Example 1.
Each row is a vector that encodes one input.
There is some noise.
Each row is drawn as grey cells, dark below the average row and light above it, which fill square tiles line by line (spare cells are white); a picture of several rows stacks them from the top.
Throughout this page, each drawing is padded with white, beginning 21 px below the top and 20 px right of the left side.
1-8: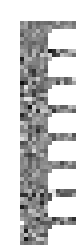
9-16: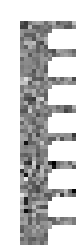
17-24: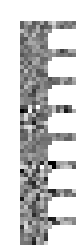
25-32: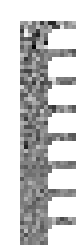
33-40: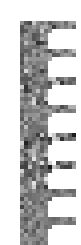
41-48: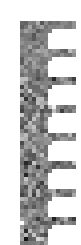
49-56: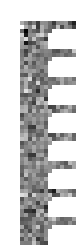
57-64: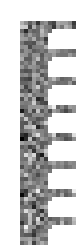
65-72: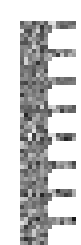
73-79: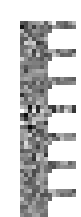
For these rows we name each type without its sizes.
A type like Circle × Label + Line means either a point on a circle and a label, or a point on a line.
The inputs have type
Tree.
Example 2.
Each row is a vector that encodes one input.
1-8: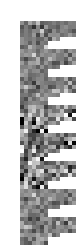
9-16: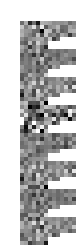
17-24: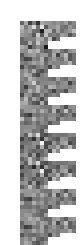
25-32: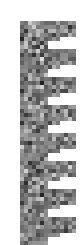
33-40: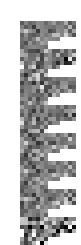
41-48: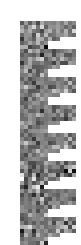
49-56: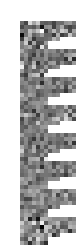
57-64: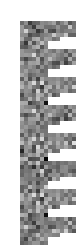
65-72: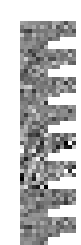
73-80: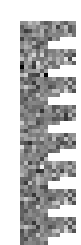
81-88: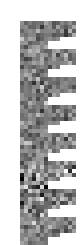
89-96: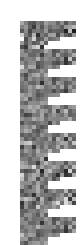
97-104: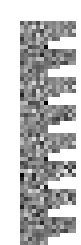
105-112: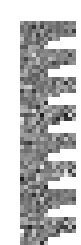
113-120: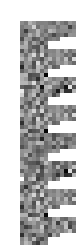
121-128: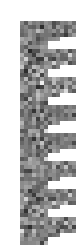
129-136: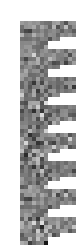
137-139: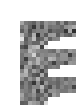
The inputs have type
Bool × Bool × Bool.
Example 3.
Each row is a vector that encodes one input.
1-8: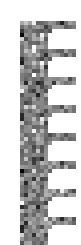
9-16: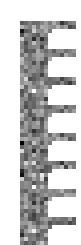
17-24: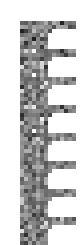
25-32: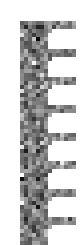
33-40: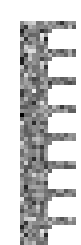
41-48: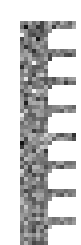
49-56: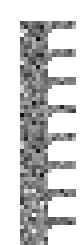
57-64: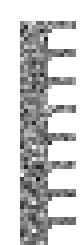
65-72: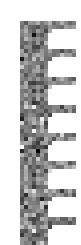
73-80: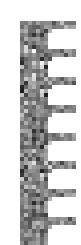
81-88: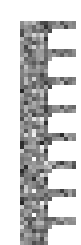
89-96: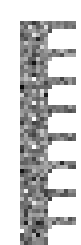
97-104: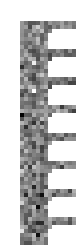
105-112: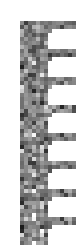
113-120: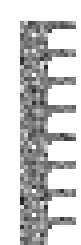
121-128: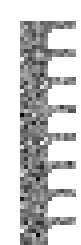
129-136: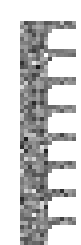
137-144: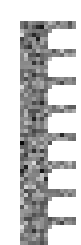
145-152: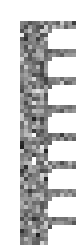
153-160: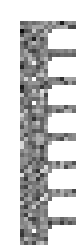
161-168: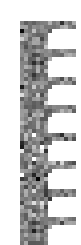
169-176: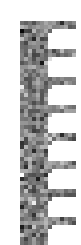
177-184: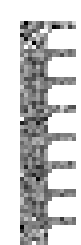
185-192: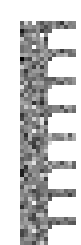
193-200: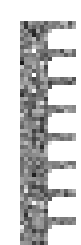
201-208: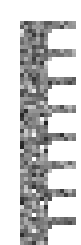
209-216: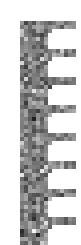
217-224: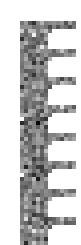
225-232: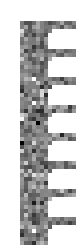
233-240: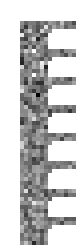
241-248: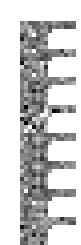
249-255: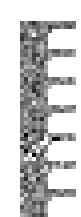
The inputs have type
Circle18 + Unit.
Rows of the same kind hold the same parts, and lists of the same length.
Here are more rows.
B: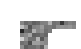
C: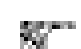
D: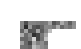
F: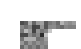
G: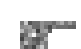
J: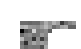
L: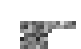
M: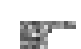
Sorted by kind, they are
B, D, F, G, J, L, M
C

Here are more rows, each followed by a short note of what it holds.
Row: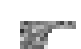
a point on an 18-point circle
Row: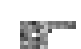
a point on an 18-point circle
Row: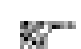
a fixed value
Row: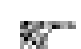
a fixed value
